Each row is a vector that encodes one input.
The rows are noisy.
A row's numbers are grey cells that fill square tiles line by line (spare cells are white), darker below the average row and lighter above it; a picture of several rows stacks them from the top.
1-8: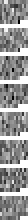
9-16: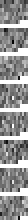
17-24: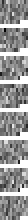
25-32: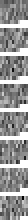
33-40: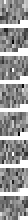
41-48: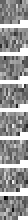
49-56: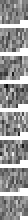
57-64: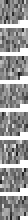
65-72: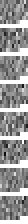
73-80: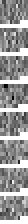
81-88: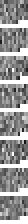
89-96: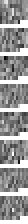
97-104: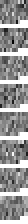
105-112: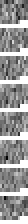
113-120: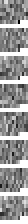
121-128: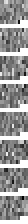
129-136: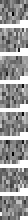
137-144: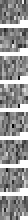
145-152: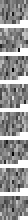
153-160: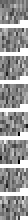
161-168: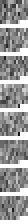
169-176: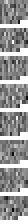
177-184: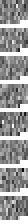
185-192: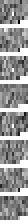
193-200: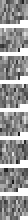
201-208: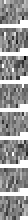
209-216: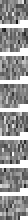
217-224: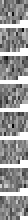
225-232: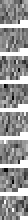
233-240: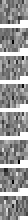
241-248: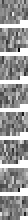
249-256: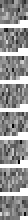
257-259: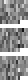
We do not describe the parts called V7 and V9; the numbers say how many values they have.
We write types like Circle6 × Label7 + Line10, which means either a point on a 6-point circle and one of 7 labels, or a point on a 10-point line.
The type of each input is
(Bool × V7 + Unit) × Line5 × (Line5 + V9).
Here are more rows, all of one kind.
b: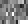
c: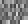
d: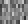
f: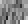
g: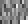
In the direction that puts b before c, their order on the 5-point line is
b, d, g, c, f.
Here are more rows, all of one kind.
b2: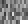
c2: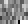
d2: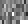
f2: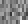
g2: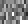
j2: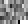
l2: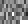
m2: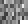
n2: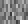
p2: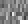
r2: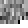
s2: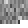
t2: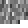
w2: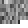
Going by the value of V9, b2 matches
g2, l2 and m2.
